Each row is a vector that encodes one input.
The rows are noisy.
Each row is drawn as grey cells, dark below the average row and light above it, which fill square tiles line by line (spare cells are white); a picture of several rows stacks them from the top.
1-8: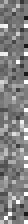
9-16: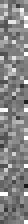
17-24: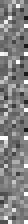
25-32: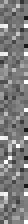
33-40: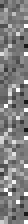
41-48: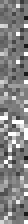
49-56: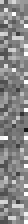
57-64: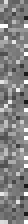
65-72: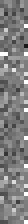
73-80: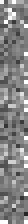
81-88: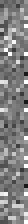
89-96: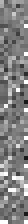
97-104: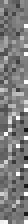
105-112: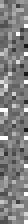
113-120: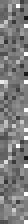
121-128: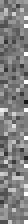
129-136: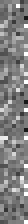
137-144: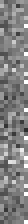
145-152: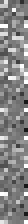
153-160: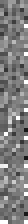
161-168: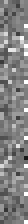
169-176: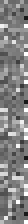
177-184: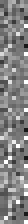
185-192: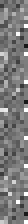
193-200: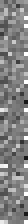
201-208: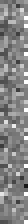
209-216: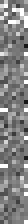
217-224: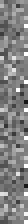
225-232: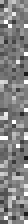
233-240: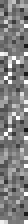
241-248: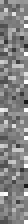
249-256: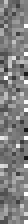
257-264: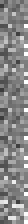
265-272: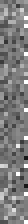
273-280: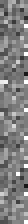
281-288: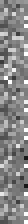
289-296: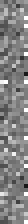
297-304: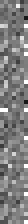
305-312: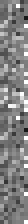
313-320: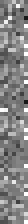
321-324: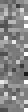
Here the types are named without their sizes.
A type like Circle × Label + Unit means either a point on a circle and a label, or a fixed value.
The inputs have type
Line.
